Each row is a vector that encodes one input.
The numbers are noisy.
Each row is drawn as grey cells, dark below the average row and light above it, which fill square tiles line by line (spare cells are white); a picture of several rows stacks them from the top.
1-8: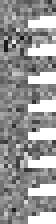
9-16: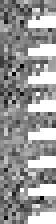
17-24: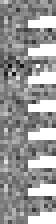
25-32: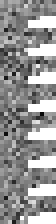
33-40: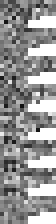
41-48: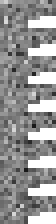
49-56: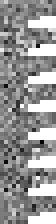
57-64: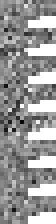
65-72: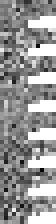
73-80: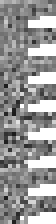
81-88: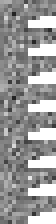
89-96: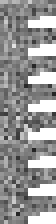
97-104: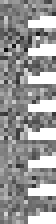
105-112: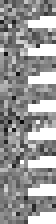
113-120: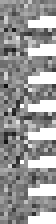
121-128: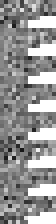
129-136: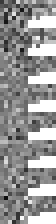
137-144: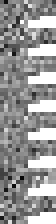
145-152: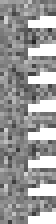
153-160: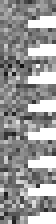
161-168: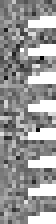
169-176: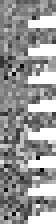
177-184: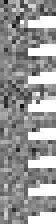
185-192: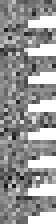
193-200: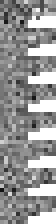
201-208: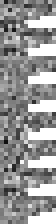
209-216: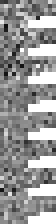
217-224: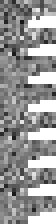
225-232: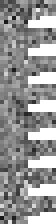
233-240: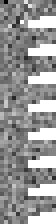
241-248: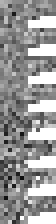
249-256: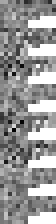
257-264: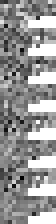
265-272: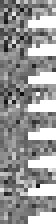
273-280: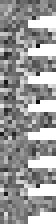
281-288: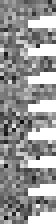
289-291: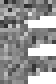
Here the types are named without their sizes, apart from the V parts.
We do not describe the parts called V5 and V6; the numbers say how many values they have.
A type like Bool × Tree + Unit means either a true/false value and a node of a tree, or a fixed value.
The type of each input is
Bool × Bool × Bool × (Circle + V5) + Line + V6.
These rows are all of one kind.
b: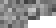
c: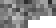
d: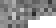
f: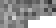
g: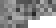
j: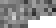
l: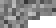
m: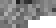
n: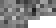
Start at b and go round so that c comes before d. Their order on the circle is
b, m, l, c, n, j, g, d, f.
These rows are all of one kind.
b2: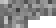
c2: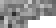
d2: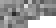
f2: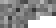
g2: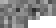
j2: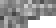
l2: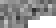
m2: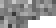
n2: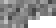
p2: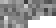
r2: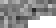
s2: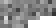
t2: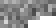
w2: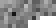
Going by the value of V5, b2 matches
g2, j2, l2 and r2.
